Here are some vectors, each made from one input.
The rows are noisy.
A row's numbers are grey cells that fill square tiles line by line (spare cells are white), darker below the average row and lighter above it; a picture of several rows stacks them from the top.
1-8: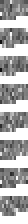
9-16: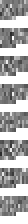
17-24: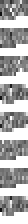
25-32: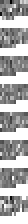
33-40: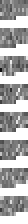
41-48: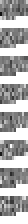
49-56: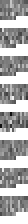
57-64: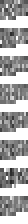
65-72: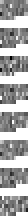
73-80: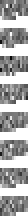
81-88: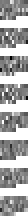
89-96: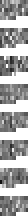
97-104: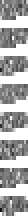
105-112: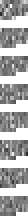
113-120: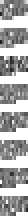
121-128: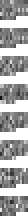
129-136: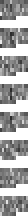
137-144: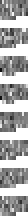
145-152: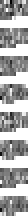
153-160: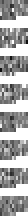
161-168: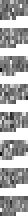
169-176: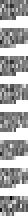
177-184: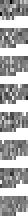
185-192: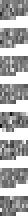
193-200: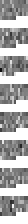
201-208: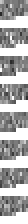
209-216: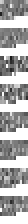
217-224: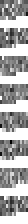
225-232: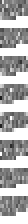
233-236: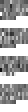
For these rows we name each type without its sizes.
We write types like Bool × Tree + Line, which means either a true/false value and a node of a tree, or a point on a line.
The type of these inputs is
List(Line).
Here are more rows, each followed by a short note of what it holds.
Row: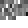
a list of two items
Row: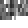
the empty list
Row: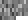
a list of one item
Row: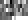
the empty list
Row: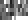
the empty list
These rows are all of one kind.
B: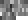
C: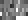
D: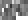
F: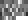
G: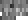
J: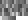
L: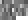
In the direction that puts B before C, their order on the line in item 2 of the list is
L, D, B, J, G, C, F.
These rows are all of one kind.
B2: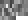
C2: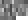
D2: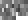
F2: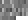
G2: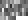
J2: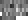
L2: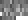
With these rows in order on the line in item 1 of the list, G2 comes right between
B2 and D2.
